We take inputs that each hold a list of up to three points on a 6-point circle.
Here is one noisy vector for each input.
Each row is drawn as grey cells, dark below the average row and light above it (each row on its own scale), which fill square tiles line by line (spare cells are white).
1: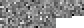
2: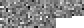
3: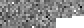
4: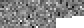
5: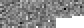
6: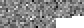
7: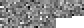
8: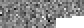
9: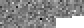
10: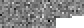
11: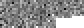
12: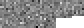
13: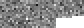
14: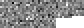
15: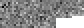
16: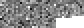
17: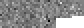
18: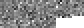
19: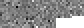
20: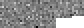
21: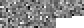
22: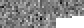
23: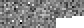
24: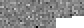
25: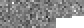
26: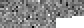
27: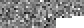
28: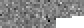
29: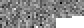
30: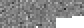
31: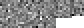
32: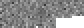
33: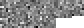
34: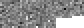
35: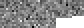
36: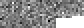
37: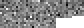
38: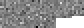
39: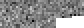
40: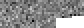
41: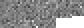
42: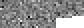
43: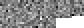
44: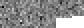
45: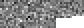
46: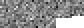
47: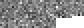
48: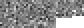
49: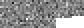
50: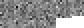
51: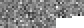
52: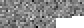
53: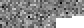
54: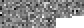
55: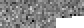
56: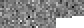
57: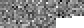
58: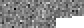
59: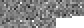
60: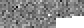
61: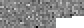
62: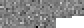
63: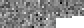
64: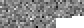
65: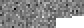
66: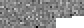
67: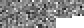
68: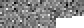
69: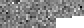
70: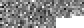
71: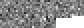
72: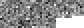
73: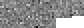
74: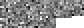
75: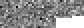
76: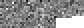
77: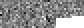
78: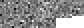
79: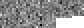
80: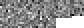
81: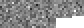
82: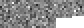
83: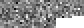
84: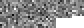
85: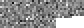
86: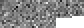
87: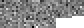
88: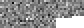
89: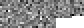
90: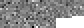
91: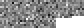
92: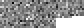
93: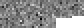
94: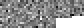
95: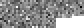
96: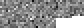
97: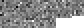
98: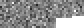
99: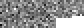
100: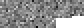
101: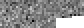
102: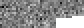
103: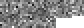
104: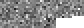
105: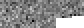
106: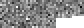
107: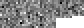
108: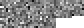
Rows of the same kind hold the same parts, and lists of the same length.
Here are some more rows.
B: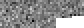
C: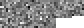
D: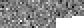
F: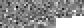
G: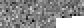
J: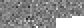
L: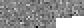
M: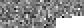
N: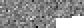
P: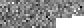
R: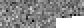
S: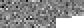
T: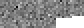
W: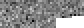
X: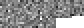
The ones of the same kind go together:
B, G, R, W
C, L, N, X
D, F, J, S, T
M, P

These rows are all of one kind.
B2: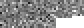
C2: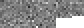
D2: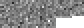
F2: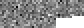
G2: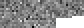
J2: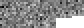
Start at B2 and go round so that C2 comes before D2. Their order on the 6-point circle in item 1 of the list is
B2, F2, C2, G2, J2, D2.
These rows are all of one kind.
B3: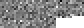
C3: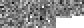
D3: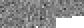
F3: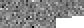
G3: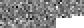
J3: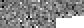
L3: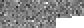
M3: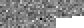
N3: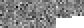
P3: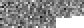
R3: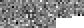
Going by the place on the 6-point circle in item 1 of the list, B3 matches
G3, N3 and R3.
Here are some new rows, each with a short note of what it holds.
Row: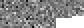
a list of three items
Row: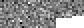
a list of two items
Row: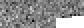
the empty list
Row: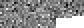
a list of two items
